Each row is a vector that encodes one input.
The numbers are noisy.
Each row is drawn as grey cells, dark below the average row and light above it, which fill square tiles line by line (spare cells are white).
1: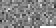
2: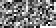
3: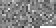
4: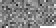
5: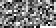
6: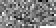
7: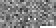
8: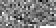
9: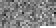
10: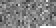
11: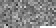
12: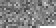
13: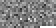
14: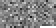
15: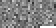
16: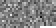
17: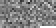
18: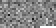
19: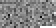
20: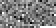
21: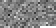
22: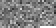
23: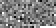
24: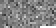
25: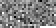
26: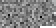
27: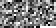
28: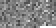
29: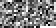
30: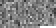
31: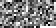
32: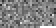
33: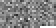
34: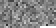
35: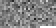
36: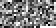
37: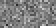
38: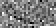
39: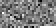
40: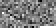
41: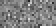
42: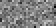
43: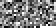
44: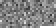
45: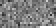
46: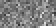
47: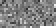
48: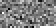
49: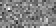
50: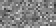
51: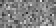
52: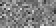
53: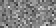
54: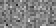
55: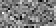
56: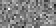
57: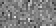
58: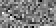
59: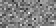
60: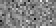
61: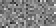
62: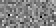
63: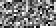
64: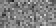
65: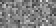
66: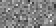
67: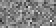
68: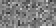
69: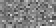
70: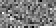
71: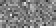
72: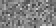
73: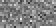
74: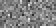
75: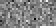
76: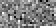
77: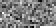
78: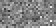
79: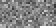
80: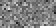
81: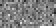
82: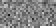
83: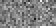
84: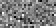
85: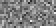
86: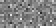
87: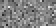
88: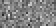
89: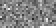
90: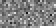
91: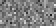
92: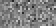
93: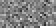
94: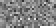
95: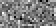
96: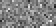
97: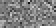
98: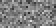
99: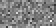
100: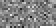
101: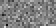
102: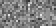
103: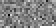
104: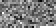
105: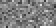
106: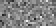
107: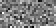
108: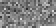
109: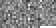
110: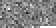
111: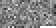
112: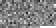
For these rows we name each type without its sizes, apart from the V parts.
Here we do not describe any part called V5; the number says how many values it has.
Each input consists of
a list of items, each a true/false value and a value of V5.
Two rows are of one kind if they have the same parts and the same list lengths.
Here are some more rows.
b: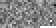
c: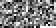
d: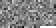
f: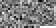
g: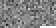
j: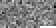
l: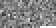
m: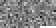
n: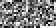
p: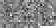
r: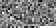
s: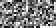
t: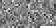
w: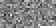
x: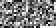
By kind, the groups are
b, d, g, j, l, t
c, n, s, x
f, r
m, p, w

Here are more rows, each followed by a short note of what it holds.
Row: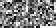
the empty list
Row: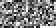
the empty list
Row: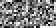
the empty list
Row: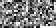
the empty list
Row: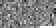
a list of three items
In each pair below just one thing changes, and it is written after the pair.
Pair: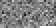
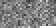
the true/false value in item 1 of the list
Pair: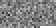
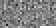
the true/false value in item 1 of the list
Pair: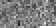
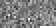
the value of V5 in item 1 of the list
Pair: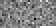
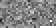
the true/false value in item 1 of the list
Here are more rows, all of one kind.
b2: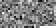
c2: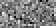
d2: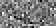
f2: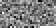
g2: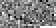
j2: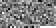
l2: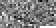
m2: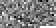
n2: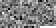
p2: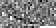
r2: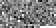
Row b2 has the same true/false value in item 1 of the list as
f2, j2 and n2.
